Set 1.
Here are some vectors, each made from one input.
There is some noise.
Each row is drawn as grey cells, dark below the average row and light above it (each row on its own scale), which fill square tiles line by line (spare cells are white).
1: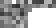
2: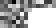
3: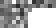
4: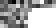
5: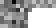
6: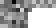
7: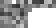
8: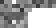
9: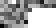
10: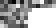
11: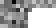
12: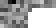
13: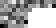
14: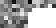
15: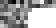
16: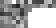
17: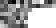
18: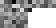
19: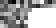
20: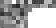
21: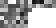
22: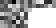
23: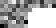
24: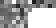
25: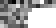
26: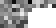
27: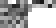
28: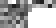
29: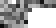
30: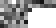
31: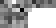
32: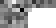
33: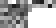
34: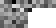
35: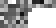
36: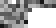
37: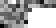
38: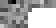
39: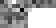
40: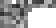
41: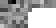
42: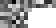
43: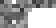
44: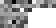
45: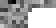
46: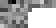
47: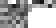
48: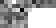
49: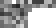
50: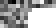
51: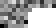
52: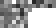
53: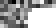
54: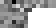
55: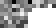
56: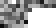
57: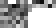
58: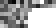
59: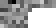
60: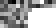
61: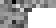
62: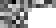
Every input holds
a point on a 9-point line and a true/false value.
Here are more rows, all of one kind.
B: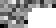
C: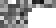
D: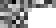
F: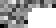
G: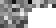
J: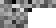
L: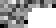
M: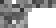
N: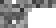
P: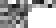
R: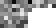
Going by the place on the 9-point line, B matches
F, G, L and R.
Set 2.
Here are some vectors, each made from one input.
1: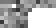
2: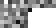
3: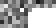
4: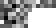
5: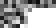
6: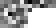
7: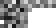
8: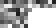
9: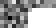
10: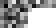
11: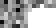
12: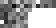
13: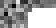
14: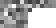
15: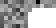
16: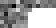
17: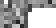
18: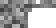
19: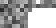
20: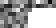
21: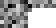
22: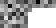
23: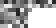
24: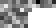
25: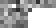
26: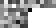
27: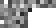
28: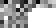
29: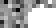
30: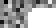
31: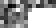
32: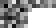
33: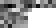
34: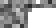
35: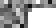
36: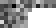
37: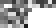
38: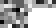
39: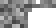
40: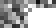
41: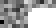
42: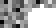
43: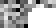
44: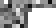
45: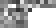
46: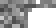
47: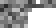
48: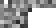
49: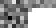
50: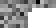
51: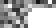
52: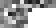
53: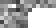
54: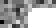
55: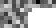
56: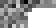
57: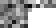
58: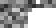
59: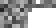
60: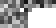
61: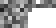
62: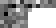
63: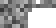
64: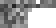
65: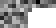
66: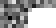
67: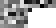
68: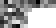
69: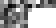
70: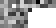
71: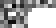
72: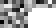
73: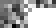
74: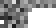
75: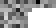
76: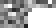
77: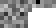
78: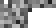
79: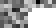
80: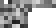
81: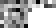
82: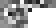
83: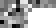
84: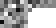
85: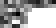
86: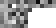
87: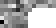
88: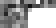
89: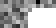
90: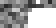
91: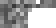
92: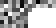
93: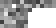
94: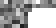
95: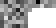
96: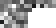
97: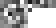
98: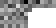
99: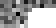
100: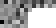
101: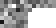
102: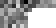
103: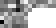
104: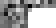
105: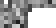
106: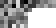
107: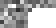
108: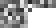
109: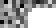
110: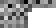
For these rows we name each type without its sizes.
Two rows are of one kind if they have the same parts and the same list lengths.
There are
3 kinds of row.
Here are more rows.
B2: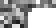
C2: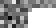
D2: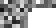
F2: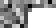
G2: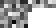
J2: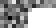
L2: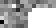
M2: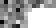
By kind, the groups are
B2, D2, F2, L2
C2, J2
G2, M2

